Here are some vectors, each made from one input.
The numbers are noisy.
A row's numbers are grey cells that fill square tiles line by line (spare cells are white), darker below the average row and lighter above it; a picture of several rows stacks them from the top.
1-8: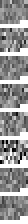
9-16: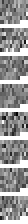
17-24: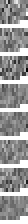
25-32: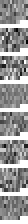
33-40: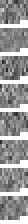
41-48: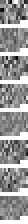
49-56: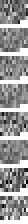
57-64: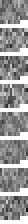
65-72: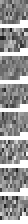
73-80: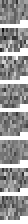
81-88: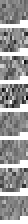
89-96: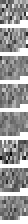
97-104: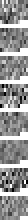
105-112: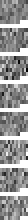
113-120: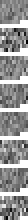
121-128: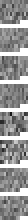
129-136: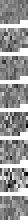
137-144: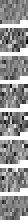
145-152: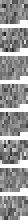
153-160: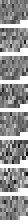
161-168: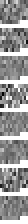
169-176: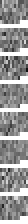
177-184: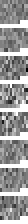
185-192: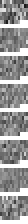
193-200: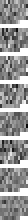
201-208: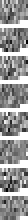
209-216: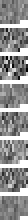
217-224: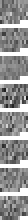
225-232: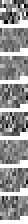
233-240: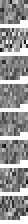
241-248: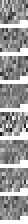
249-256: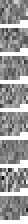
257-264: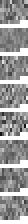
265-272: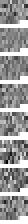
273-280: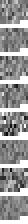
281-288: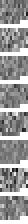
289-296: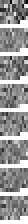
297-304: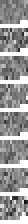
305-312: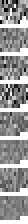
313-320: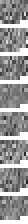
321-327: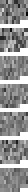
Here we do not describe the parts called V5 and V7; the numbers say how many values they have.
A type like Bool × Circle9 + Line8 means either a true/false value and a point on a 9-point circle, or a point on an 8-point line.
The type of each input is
Line6 × V7 + Line8 × (Line8 + V5).
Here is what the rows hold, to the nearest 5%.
About 35% of them hold a point on a 6-point line and a value of V7. The rest hold a point on an 8-point line, together with either a point on an 8-point line, or a value of V5.
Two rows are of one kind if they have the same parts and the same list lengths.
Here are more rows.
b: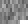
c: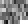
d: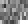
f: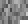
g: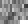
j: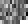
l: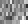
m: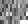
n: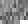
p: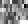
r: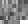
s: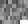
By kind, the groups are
b, l, n, s
c, g, j, p, r
d, f, m

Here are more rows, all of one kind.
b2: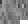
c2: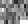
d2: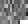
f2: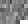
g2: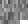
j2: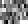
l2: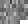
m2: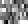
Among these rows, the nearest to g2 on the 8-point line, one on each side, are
f2 and j2.
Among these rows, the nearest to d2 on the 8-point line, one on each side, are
c2 and l2.
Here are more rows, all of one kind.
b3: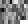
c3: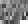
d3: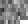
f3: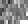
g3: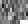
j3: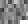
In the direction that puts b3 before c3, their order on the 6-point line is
f3, d3, g3, b3, c3, j3.
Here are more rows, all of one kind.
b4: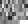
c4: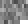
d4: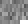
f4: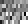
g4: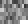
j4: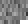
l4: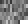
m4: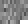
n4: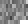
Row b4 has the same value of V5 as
c4, f4 and n4.
